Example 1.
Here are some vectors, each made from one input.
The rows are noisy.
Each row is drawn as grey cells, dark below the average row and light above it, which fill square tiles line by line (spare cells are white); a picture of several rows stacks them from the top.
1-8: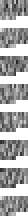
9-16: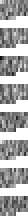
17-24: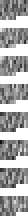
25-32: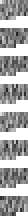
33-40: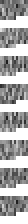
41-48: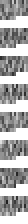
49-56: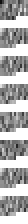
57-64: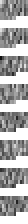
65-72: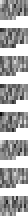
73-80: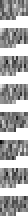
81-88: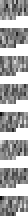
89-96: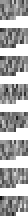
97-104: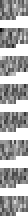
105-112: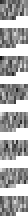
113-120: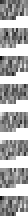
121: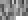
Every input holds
a point on a 9-point circle.
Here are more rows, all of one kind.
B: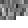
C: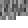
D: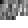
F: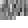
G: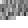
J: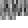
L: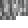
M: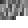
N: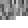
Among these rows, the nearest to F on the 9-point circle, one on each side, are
G and J.
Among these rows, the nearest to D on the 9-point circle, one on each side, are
L and M.
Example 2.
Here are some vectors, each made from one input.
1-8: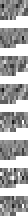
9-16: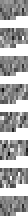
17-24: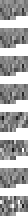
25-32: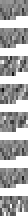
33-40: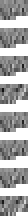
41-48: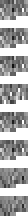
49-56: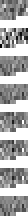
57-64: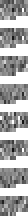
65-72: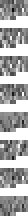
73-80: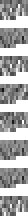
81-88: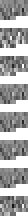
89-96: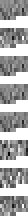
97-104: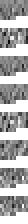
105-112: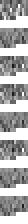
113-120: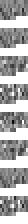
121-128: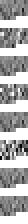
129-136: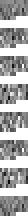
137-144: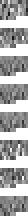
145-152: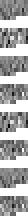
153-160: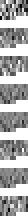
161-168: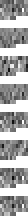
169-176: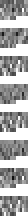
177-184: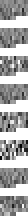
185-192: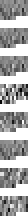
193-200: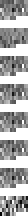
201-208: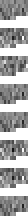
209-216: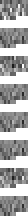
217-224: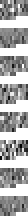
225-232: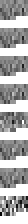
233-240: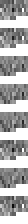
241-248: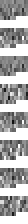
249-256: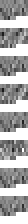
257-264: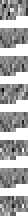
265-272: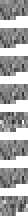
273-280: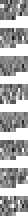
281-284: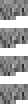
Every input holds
either a fixed value, or three true/false values.
